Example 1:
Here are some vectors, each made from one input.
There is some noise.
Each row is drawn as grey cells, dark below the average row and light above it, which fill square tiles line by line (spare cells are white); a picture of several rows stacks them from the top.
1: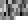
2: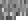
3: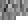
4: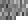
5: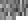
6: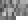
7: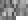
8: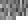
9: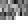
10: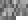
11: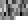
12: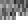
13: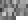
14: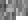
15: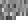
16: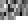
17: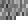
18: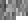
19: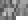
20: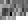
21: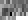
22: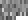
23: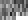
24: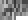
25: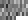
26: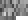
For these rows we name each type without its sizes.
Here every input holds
a point on each of two lines.
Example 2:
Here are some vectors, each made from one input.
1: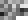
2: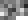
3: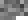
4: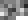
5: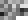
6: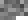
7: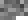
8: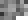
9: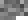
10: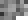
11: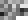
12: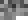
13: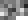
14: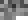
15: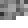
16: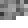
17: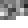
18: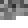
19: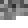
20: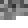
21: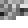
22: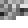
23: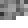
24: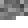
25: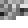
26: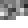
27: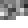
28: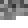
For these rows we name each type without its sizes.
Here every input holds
a point on a line.
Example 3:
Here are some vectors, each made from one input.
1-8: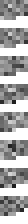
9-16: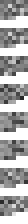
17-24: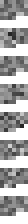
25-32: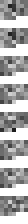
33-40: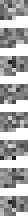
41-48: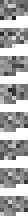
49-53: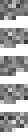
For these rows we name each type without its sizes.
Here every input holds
a node of a tree.
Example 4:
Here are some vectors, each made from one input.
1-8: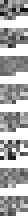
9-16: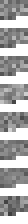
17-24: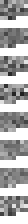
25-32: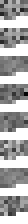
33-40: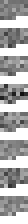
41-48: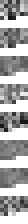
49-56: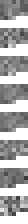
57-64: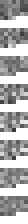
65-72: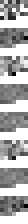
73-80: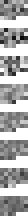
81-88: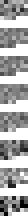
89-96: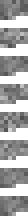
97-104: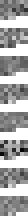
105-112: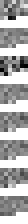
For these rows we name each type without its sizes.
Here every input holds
three true/false values.
